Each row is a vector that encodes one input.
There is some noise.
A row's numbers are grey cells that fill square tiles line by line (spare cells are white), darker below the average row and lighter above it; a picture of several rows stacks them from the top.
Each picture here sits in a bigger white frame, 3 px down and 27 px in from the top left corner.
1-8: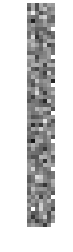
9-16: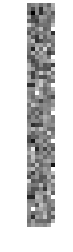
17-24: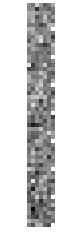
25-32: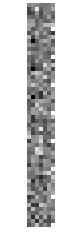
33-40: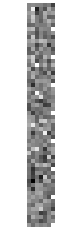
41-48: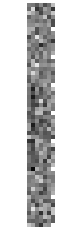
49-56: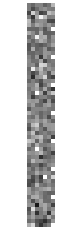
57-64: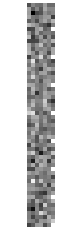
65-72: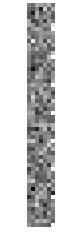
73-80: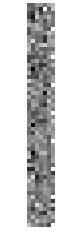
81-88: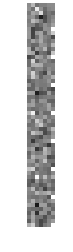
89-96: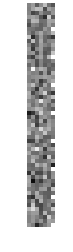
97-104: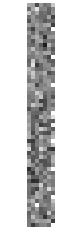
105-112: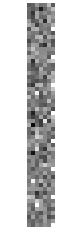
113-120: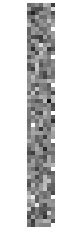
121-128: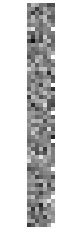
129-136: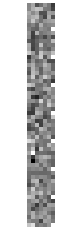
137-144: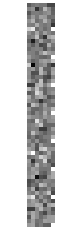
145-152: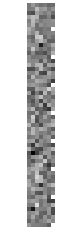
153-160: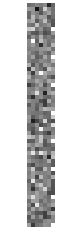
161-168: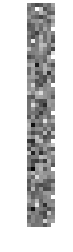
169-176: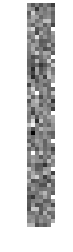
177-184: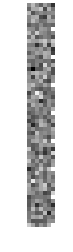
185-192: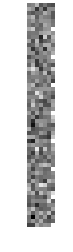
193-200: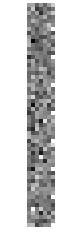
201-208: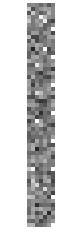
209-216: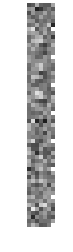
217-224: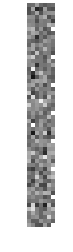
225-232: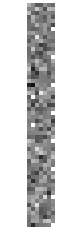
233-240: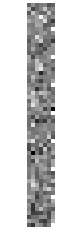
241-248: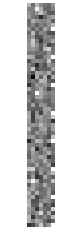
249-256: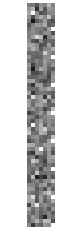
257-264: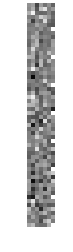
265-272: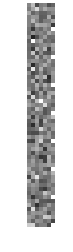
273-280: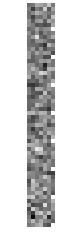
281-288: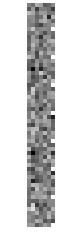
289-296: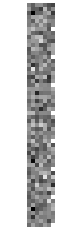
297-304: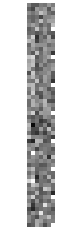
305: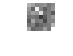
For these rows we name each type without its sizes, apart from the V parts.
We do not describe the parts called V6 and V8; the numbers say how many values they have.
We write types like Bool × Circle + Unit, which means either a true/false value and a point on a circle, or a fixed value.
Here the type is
(Bool × Bool × Bool × Bool + V6) × (Line + V8).
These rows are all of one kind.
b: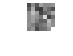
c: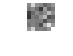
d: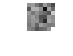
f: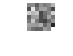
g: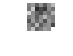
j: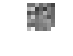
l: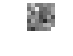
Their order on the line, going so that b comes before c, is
l, d, f, b, j, g, c.
